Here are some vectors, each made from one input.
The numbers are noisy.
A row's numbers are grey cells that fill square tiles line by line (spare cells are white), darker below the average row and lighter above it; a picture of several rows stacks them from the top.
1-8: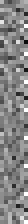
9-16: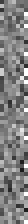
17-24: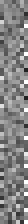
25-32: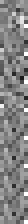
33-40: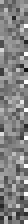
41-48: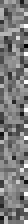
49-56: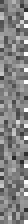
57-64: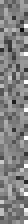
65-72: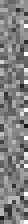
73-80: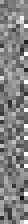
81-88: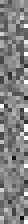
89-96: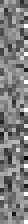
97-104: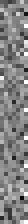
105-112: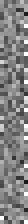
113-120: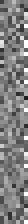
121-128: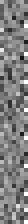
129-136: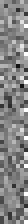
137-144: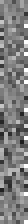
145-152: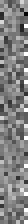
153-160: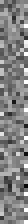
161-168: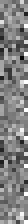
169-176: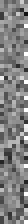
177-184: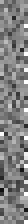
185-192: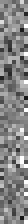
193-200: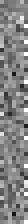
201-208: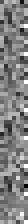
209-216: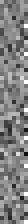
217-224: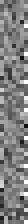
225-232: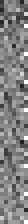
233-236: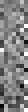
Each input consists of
either a point on a 9-point line, or a node of a 17-node tree.
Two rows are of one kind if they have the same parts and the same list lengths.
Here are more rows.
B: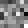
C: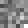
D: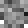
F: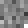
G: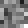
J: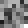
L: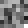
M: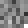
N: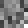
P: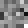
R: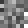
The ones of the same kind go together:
B, C, D, F, M, P
G, J, L, N, R

